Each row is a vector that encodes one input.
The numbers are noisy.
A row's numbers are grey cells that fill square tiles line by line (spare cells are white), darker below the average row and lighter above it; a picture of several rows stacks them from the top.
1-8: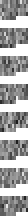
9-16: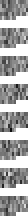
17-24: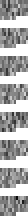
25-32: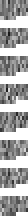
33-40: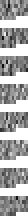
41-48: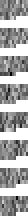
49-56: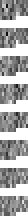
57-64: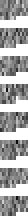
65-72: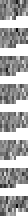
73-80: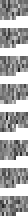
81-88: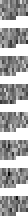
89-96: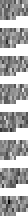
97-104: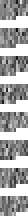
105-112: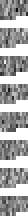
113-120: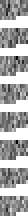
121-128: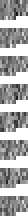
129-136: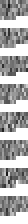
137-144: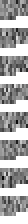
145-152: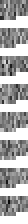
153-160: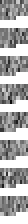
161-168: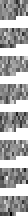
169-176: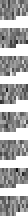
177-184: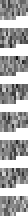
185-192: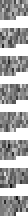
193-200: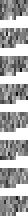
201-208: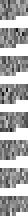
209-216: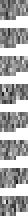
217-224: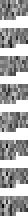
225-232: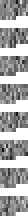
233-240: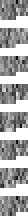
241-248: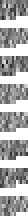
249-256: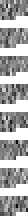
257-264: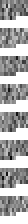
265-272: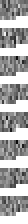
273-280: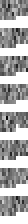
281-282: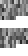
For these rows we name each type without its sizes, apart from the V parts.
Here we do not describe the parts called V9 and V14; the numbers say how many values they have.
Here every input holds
either a point on a line and a value of V9, or a node of a tree and a value of V14.
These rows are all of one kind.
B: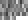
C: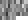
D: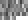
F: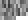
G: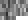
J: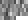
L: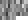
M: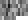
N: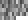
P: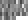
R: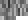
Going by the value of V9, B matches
D and N.
